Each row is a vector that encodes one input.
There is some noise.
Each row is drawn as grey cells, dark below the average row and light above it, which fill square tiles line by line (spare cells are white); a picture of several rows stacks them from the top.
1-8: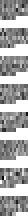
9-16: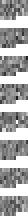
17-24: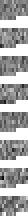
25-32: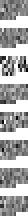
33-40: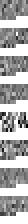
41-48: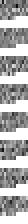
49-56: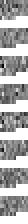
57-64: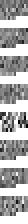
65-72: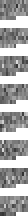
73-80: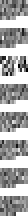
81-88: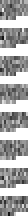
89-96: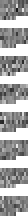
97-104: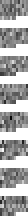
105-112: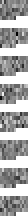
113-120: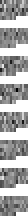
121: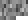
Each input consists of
either a fixed value, or a point on a 3-point line, a point on a 4-point line and three true/false values.
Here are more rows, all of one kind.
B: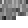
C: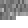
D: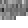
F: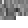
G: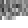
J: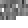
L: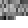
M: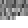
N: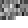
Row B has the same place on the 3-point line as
L and N.
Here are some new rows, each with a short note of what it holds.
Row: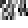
a fixed value
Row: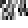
a fixed value
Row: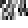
a fixed value
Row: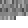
a point on a 3-point line, a point on a 4-point line and three true/false values
